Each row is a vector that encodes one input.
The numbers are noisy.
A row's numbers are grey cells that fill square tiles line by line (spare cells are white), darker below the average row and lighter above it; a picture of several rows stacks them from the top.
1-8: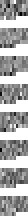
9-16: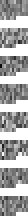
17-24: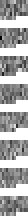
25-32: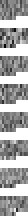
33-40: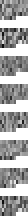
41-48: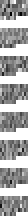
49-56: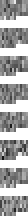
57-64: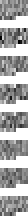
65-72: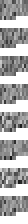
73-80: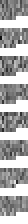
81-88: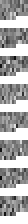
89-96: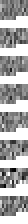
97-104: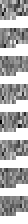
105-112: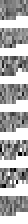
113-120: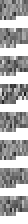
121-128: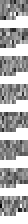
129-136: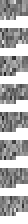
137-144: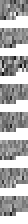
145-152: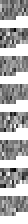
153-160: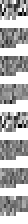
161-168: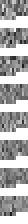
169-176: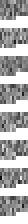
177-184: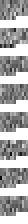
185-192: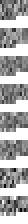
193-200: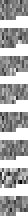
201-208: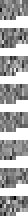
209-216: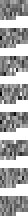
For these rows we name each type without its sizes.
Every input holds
either a label, or a point on a line.
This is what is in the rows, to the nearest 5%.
About 50% of them hold a label. The rest hold a point on a line.
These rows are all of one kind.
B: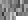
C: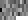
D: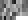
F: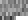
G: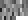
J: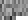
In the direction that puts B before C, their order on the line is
B, C, G, D, J, F.
